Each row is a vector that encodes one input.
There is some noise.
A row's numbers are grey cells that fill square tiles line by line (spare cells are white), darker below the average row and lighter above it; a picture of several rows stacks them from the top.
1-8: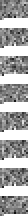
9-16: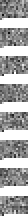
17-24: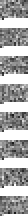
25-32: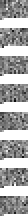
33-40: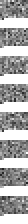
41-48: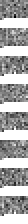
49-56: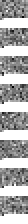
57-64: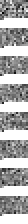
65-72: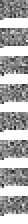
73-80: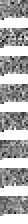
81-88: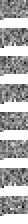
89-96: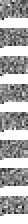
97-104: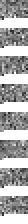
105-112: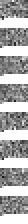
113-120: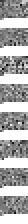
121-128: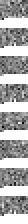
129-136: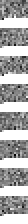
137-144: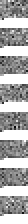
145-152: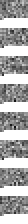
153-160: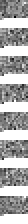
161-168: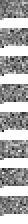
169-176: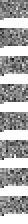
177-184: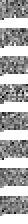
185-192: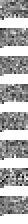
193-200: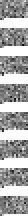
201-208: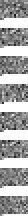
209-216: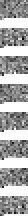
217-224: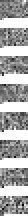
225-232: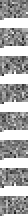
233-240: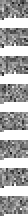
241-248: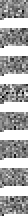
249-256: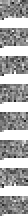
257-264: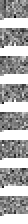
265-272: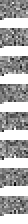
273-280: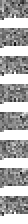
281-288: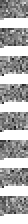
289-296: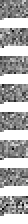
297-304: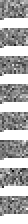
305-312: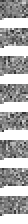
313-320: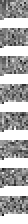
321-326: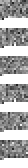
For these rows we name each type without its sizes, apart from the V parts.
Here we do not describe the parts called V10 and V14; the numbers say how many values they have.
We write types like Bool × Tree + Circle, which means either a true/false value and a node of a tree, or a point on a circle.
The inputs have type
List(Line) + V10 × V14.
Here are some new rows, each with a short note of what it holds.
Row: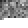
a value of V10 and a value of V14
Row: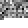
the empty list
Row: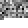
the empty list
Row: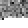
a list of two items
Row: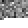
a value of V10 and a value of V14
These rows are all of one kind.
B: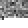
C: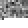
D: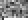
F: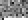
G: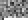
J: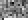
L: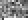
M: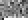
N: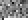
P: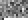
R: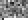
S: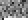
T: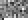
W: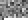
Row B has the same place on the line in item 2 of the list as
G, N, R and S.
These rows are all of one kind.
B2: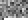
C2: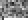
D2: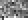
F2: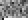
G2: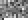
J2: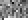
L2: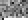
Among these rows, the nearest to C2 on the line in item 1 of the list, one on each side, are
D2 and G2.
